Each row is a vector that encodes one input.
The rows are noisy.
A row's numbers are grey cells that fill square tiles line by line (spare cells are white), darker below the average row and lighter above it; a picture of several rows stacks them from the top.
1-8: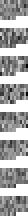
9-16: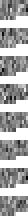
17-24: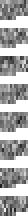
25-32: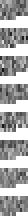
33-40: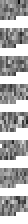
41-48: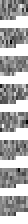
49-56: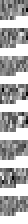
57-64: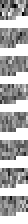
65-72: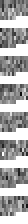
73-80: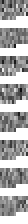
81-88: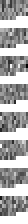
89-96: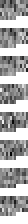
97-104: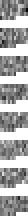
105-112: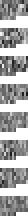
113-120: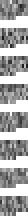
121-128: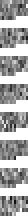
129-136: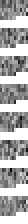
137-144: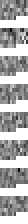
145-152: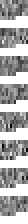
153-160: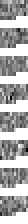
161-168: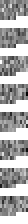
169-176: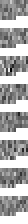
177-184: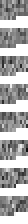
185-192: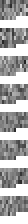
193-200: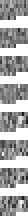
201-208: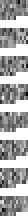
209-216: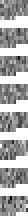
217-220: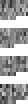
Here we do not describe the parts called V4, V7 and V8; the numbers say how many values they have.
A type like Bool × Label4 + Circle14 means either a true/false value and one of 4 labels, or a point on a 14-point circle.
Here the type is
Bool × V7 + Circle6 + (Line5 + V4) × V8.
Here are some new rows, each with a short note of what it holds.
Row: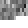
a point on a 5-point line and a value of V8
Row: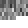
a true/false value and a value of V7
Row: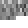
a point on a 5-point line and a value of V8
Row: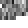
a point on a 6-point circle
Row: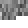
a value of V4 and a value of V8
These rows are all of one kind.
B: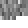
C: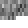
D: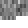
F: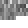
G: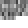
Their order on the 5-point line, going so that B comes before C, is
F, B, G, D, C.
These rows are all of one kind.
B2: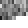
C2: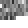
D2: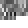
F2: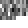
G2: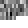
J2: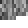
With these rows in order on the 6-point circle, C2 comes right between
B2 and D2.
